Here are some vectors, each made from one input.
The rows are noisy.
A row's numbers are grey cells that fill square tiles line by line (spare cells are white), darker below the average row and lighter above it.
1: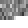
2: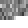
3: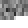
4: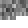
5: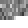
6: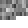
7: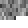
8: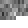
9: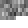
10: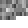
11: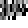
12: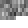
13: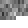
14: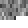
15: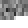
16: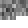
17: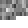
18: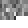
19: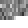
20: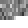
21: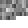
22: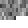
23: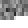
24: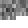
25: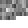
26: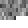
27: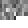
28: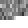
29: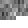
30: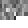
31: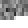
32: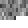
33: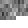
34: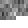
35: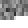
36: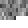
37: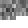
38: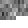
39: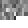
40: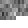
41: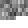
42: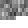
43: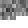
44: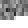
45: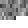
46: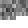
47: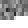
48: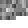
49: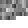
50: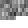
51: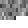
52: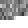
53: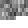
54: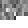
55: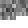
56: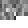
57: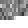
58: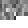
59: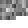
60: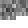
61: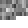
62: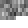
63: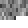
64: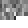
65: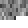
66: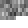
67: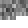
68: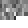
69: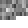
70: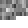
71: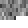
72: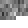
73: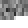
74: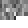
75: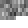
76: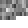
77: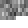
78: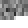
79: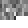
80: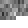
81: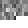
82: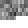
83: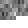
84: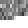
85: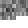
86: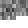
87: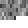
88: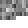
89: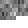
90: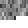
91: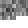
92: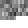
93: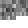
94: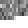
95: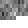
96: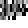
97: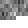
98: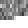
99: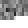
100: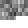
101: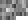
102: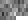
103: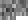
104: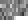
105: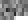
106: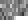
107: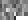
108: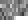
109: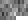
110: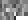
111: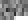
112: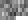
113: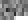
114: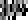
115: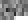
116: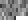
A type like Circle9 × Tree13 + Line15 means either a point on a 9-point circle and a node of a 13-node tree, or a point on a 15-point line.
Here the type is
Bool × Bool × Bool + Unit.
